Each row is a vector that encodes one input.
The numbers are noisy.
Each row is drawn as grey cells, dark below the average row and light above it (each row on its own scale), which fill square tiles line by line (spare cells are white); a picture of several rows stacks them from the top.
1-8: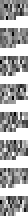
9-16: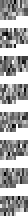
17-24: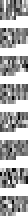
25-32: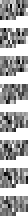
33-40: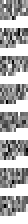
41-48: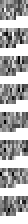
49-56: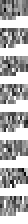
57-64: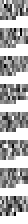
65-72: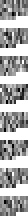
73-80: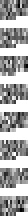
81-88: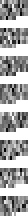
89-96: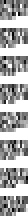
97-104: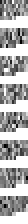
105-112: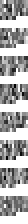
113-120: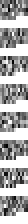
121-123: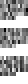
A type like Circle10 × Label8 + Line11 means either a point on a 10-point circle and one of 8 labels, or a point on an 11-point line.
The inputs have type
Label6 × (Label8 + Line8).
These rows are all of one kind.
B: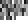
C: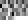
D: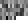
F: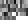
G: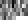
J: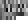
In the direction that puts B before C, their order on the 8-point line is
F, B, C, D, J, G.
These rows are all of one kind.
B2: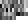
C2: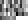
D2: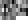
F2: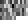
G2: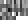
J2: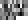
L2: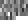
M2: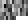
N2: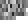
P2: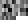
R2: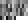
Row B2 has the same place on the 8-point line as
D2, M2 and P2.
